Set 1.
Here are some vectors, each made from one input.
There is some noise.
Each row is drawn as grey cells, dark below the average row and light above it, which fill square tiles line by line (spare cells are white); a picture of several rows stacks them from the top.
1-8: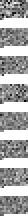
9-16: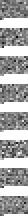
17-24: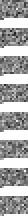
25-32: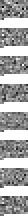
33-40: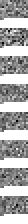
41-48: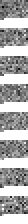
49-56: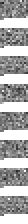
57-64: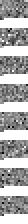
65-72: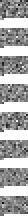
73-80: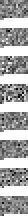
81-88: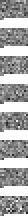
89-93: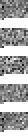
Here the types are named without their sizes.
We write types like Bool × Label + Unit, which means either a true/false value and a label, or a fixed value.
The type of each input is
List(Line).
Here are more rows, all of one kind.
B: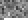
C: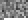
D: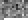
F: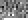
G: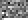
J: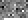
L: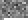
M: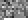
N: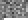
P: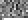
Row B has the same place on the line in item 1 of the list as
C, D, F and P.
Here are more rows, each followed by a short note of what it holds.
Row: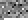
a list of two items
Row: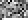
the empty list
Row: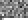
a list of two items
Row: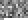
a list of two items
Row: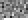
a list of two items
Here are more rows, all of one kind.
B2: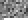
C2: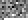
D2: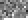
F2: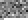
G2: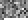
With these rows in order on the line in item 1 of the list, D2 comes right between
B2 and F2.
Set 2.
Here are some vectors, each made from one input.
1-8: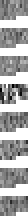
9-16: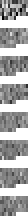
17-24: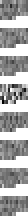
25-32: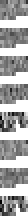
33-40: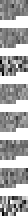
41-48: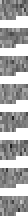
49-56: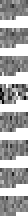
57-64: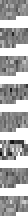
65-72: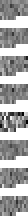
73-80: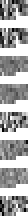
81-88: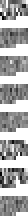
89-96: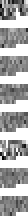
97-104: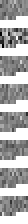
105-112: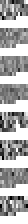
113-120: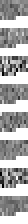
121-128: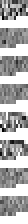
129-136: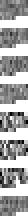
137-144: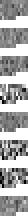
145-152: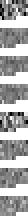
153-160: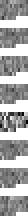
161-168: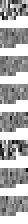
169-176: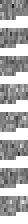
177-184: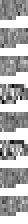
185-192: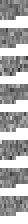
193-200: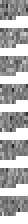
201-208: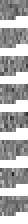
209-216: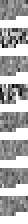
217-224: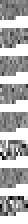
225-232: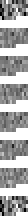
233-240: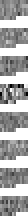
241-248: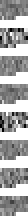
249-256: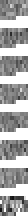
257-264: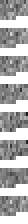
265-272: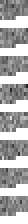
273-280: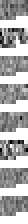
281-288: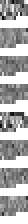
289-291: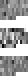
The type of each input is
(Circle17 + Unit) × Line10 × Line10 + Line11.
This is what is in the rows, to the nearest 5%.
About 80% of them hold a point on each of two 10-point lines, together with either a point on a 17-point circle, or a fixed value. The rest hold a point on an 11-point line.
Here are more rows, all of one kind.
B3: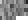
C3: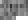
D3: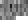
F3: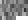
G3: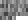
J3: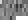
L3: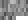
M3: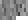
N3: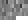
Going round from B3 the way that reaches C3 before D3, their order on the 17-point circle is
B3, F3, J3, M3, N3, L3, G3, C3, D3.
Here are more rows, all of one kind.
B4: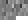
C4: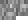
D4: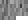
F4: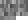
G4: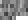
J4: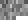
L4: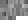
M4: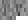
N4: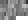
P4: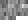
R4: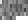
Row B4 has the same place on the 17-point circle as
L4, N4 and P4.
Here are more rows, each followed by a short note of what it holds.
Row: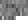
a point on each of two 10-point lines
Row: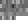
a point on each of two 10-point lines
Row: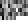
a point on an 11-point line
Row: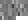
a point on each of two 10-point lines
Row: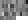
a point on a 17-point circle and a point on each of two 10-point lines
